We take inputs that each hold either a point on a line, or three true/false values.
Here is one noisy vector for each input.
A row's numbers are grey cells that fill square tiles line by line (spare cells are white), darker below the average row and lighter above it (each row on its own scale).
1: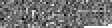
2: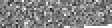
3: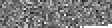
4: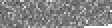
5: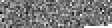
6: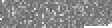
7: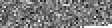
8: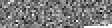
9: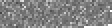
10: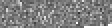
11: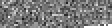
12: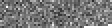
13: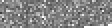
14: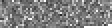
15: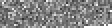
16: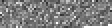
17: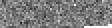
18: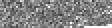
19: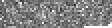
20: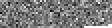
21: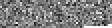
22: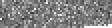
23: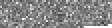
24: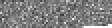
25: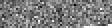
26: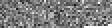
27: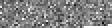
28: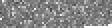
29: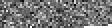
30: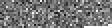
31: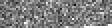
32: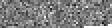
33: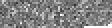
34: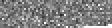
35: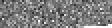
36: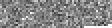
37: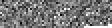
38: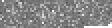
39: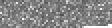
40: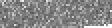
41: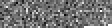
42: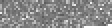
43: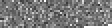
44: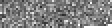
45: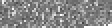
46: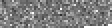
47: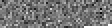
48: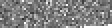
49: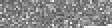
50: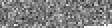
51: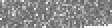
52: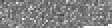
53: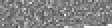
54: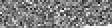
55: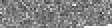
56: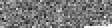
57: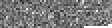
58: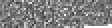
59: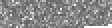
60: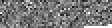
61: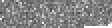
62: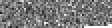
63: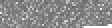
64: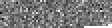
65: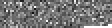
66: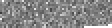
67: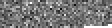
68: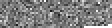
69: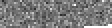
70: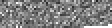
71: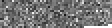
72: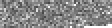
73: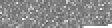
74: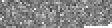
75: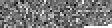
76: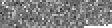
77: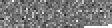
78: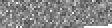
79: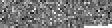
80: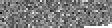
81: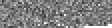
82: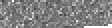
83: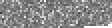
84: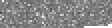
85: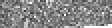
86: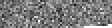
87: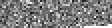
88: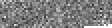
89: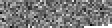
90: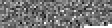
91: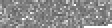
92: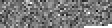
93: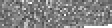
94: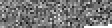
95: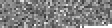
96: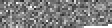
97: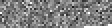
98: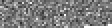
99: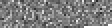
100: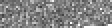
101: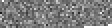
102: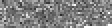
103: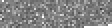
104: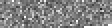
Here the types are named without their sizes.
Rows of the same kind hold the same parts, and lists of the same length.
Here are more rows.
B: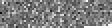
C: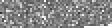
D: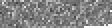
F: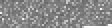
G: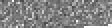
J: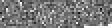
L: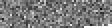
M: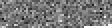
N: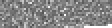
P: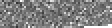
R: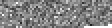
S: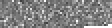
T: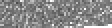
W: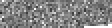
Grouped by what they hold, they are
B, D, G, L, M, P, S, T
C, F, J, N, R, W

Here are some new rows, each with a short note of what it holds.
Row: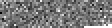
three true/false values
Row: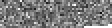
three true/false values
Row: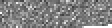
a point on a line
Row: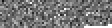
a point on a line
